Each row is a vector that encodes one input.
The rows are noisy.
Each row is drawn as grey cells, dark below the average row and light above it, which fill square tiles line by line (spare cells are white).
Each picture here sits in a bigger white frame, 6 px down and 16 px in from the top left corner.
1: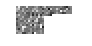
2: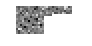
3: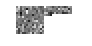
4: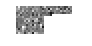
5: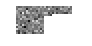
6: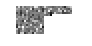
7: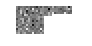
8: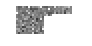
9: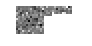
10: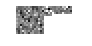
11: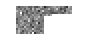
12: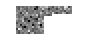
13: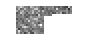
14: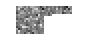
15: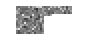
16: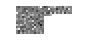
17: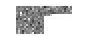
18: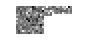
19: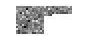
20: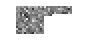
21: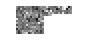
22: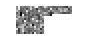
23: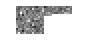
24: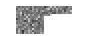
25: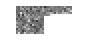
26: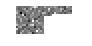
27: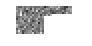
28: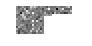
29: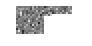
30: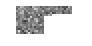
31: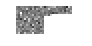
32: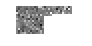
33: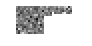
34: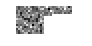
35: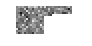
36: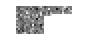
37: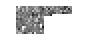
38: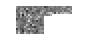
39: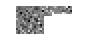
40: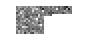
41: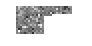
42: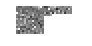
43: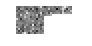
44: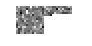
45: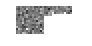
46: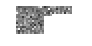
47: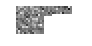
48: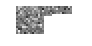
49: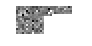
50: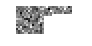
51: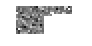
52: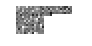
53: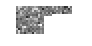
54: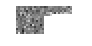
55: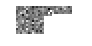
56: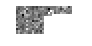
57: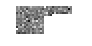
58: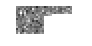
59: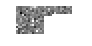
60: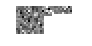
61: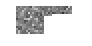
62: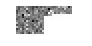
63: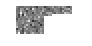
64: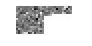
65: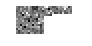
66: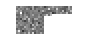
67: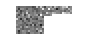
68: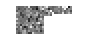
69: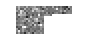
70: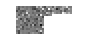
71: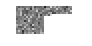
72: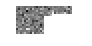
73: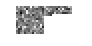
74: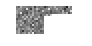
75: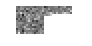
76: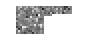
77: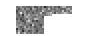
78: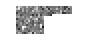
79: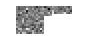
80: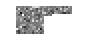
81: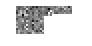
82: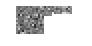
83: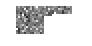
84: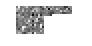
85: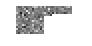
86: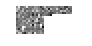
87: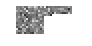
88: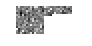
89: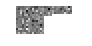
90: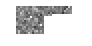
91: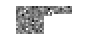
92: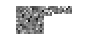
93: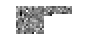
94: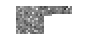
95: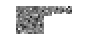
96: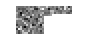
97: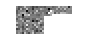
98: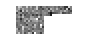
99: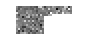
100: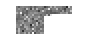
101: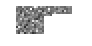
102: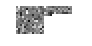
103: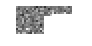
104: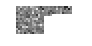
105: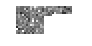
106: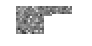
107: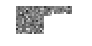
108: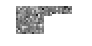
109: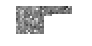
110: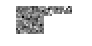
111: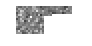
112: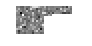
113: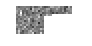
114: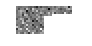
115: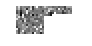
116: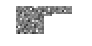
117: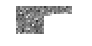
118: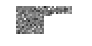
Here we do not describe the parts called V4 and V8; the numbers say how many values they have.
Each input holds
a point on a 7-point line, together with either a point on a 6-point line and a value of V4, or a value of V8.
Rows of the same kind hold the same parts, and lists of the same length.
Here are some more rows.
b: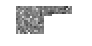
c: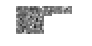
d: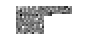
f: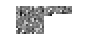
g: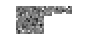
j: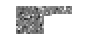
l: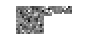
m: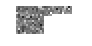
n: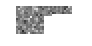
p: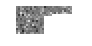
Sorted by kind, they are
b, d, n, p
c, f, g, j, l, m

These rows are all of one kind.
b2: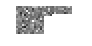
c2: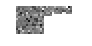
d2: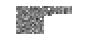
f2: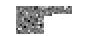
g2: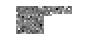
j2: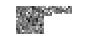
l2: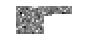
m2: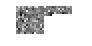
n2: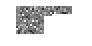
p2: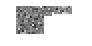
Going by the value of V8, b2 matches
d2 and m2.
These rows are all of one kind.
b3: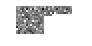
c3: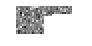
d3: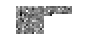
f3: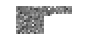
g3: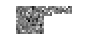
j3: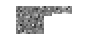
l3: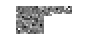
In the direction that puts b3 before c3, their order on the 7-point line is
d3, b3, c3, f3, j3, l3, g3.
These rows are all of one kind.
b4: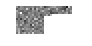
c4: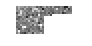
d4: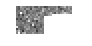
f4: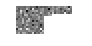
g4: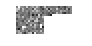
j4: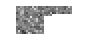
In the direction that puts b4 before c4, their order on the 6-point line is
b4, d4, f4, c4, j4, g4.
